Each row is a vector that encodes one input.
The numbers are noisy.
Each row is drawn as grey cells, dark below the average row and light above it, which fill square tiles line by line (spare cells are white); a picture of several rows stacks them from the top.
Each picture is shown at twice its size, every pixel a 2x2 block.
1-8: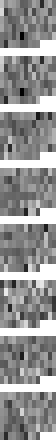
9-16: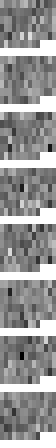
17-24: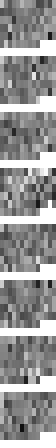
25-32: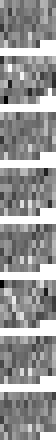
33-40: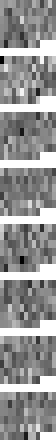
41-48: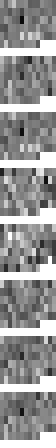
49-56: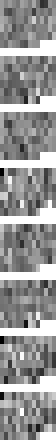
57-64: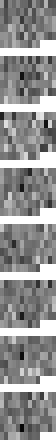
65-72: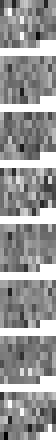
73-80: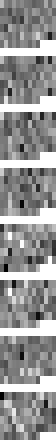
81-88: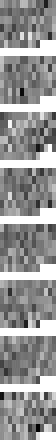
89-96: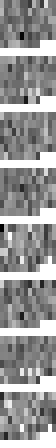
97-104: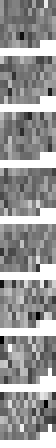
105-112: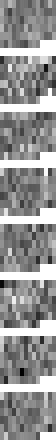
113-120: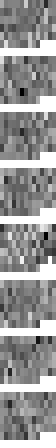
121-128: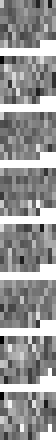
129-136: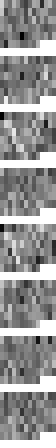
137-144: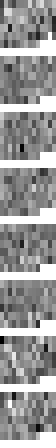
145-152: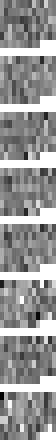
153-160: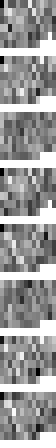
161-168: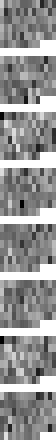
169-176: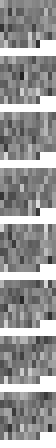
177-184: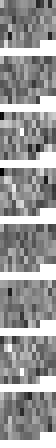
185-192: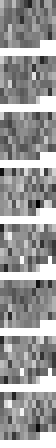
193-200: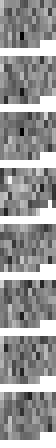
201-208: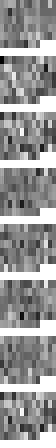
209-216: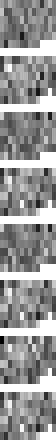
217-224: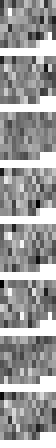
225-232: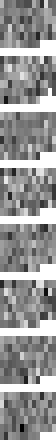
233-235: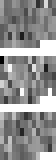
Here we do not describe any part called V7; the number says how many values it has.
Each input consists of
one of 10 labels, together with either a point on a 15-point circle, or a value of V7.
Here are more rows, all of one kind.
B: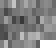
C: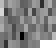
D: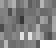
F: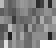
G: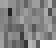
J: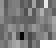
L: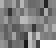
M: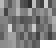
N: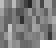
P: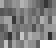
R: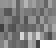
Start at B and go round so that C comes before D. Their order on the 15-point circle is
B, P, F, J, M, N, C, G, L, R, D.
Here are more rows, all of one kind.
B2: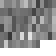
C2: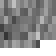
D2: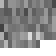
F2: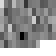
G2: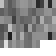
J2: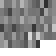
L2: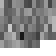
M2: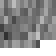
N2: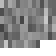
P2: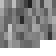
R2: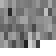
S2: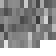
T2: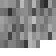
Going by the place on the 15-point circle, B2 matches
D2 and S2.
